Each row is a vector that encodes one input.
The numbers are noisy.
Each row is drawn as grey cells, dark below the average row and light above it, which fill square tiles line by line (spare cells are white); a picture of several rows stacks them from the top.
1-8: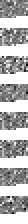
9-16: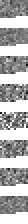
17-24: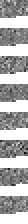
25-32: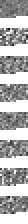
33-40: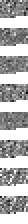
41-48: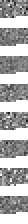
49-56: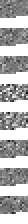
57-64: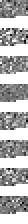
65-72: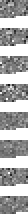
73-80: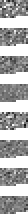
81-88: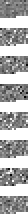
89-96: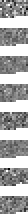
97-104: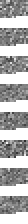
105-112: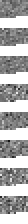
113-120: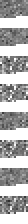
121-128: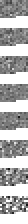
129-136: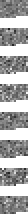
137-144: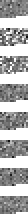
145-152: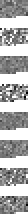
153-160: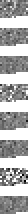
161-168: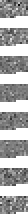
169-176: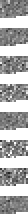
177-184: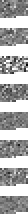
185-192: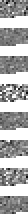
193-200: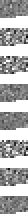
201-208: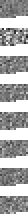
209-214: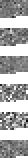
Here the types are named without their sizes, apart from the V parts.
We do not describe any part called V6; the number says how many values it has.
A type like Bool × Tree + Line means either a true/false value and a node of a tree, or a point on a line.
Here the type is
(Bool × Bool × Bool × Bool + Unit) × Label × V6 + Unit.
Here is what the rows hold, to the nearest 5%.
A few of them hold a fixed value. The rest hold a label and a value of V6, together with either a fixed value, or four true/false values.
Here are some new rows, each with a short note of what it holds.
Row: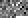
a fixed value
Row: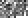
a label and a value of V6
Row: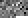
a fixed value
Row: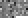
a label, four true/false values and a value of V6
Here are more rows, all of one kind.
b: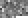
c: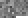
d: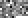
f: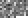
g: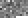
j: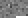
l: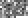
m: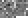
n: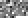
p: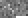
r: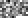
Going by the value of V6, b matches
j and p.
